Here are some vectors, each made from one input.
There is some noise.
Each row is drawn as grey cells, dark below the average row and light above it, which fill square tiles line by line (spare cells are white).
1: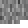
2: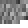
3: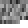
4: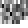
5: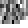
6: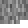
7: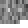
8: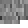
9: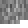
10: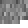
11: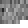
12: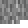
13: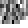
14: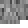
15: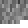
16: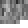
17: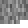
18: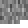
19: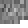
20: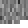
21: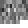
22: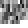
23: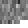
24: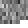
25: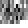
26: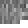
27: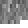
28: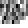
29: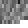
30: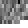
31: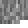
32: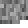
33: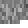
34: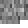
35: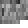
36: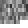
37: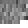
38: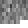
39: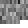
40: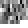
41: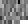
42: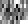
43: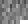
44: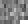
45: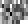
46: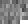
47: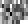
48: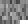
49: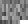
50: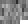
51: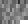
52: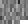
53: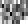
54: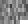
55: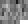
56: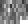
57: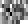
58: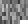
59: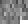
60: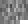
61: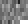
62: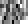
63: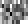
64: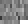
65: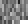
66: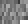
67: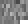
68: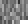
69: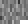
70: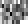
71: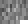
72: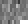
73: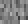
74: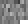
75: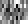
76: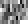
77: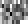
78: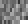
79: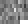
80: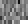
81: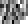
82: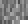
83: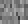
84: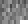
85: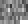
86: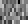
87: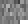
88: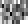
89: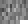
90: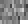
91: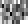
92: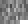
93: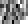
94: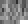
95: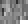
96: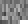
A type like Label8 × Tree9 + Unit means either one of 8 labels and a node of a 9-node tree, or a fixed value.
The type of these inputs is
Label4 + (Line4 × Line6 + Unit) × Line6.
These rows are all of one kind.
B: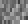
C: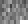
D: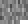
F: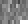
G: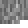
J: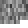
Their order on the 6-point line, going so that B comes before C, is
D, J, G, B, C, F.
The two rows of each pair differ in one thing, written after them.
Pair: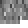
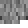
the place on one of the two 6-point lines
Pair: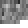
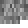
the place on the 4-point line
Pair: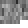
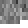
the place on the 4-point line
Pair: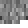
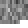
the place on the 4-point line
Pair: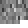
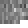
the place on one of the two 6-point lines
